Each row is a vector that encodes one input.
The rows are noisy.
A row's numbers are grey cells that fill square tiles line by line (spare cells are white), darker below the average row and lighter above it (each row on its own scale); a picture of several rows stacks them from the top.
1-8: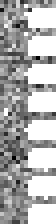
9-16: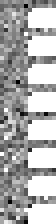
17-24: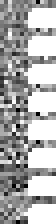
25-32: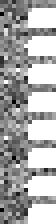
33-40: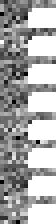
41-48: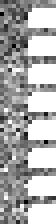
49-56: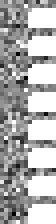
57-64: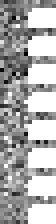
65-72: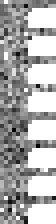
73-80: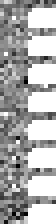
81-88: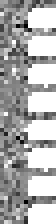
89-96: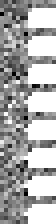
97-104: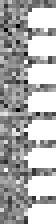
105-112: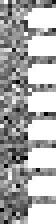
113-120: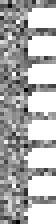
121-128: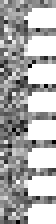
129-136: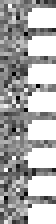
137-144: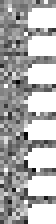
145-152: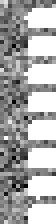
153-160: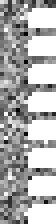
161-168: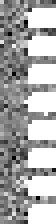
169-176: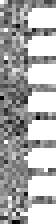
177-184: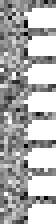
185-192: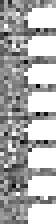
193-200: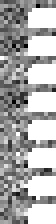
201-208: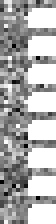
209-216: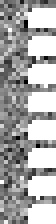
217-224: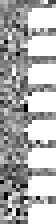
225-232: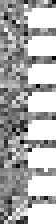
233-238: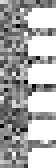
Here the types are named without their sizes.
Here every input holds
either a point on a line and five true/false values, or a node of a tree.
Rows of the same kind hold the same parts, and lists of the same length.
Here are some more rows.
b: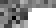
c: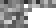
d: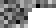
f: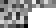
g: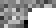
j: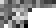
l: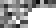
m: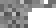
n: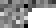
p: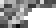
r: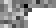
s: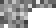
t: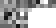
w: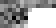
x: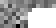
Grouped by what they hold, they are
b, d, w
c, f, g, j, l, m, n, p, r, s, t, x

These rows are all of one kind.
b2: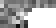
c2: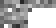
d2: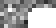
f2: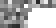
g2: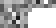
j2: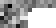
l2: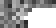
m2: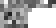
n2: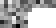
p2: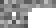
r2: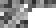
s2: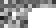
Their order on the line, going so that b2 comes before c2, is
b2, l2, m2, r2, j2, g2, p2, s2, d2, n2, c2, f2.
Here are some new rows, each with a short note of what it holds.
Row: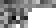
a node of a tree
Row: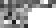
a point on a line and five true/false values
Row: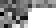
a node of a tree
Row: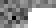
a node of a tree
